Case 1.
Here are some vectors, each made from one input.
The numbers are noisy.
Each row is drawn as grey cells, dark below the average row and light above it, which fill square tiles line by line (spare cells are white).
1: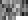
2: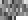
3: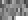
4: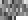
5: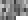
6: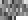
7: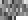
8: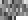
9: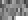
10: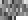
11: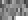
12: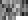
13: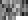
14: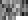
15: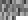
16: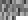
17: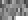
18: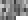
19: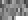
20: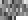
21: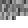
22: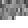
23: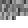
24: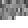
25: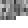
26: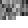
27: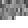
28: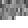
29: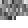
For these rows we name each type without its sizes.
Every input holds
a point on a line.
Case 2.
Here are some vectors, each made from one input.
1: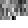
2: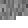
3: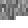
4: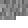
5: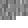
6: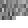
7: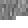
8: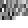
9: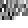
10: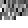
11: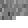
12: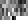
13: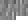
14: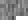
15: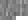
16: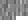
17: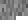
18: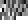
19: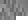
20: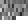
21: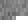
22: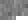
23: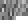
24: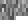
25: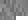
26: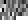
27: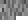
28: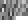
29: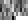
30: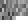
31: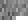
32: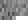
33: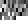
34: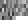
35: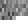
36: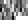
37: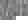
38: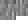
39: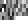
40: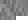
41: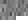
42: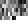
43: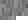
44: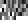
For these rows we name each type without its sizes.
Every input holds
either a fixed value, or a node of a tree.
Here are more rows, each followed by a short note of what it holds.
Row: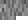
a node of a tree
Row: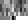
a fixed value
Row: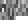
a node of a tree
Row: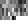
a fixed value
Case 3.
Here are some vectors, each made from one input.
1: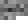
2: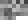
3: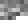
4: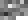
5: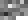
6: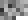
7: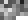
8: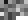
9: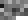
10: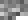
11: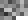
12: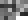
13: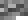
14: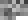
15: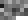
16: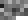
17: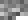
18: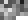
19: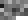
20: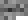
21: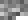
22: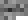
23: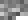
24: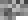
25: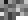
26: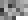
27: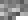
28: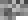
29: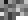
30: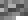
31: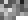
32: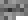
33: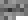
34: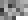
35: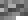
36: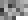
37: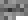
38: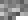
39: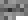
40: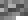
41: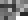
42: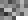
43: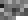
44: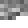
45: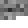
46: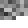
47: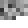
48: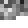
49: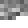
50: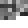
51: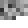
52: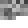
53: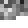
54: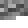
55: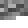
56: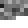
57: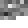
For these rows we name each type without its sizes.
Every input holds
a node of a tree.
